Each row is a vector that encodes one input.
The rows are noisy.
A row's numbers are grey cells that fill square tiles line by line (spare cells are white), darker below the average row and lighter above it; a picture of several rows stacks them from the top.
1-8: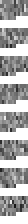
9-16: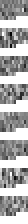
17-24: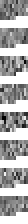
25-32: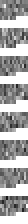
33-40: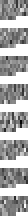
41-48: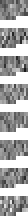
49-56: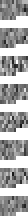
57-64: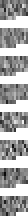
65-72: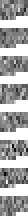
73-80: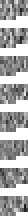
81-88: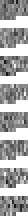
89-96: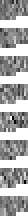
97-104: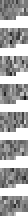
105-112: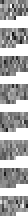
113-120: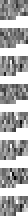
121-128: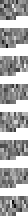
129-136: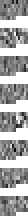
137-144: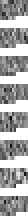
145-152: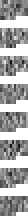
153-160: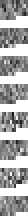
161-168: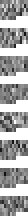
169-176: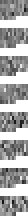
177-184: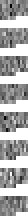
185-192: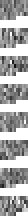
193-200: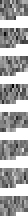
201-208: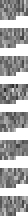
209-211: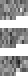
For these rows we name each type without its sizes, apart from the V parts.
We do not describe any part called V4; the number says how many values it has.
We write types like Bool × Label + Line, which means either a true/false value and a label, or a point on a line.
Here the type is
(Label + Tree) × List(V4) + Line.
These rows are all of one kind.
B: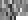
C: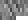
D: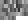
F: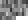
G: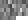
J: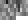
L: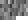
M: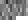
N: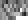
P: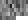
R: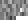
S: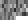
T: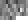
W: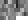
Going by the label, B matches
G, L and R.
